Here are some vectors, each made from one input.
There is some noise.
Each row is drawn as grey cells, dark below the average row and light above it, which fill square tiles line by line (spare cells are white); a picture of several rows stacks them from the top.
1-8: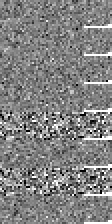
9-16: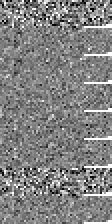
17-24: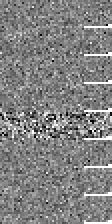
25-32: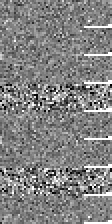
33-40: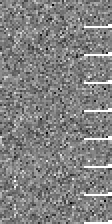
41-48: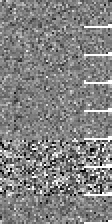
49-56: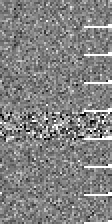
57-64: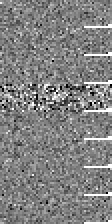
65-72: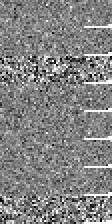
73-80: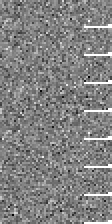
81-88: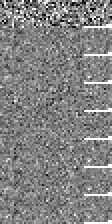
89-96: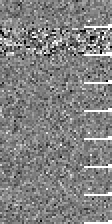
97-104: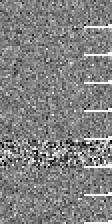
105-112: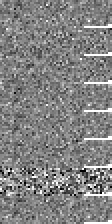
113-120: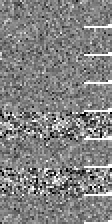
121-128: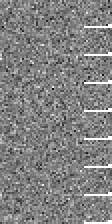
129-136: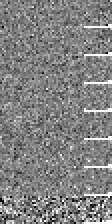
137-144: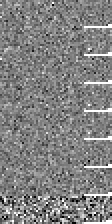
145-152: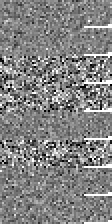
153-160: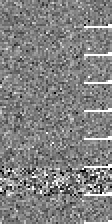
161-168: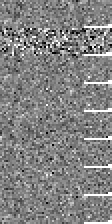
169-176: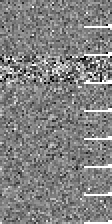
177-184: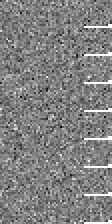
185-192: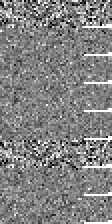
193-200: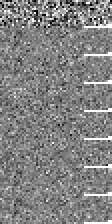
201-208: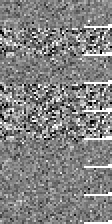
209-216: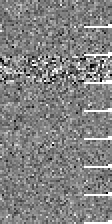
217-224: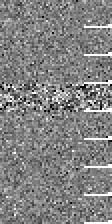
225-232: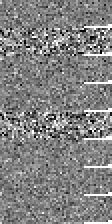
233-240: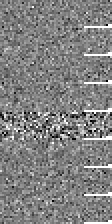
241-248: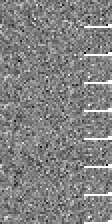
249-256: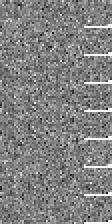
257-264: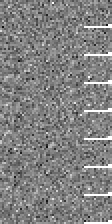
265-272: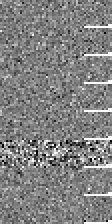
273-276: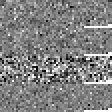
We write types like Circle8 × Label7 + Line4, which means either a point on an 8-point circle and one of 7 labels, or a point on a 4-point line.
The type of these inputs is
Line11 + (Tree9 + Unit) × Tree12 × (Tree12 + Unit).
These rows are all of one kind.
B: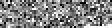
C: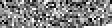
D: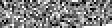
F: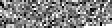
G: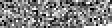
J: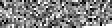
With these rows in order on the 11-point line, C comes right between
D and G.
